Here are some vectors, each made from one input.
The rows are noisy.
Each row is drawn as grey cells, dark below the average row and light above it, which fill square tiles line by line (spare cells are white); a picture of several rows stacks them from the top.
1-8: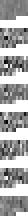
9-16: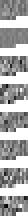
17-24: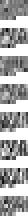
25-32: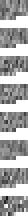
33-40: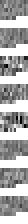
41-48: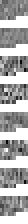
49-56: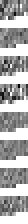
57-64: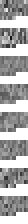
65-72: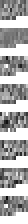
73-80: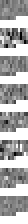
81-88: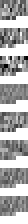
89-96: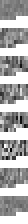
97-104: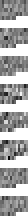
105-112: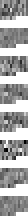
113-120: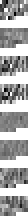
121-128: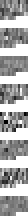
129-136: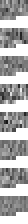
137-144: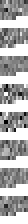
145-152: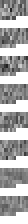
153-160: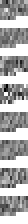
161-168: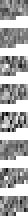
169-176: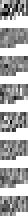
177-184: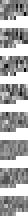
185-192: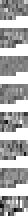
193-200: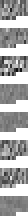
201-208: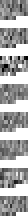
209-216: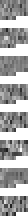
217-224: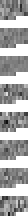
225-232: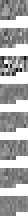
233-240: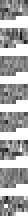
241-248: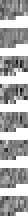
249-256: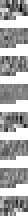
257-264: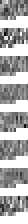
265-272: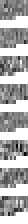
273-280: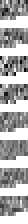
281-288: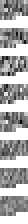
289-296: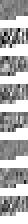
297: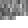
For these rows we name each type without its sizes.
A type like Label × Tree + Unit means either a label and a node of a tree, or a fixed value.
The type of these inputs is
Bool × (Tree × Tree × Tree + Unit).
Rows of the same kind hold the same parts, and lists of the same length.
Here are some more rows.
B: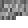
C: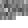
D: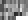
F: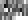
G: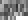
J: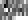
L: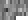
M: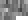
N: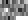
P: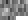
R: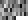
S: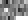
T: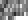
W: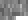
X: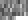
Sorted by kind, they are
B, C, F, G, J, M, N, P, R, S, T, W, X
D, L

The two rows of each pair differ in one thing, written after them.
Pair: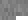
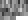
the true/false value
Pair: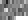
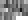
the node of one of the three trees
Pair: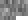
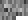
the true/false value
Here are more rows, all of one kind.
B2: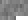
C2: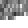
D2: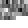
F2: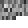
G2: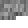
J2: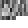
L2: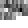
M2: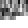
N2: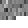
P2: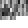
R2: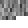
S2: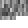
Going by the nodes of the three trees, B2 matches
F2 and P2.
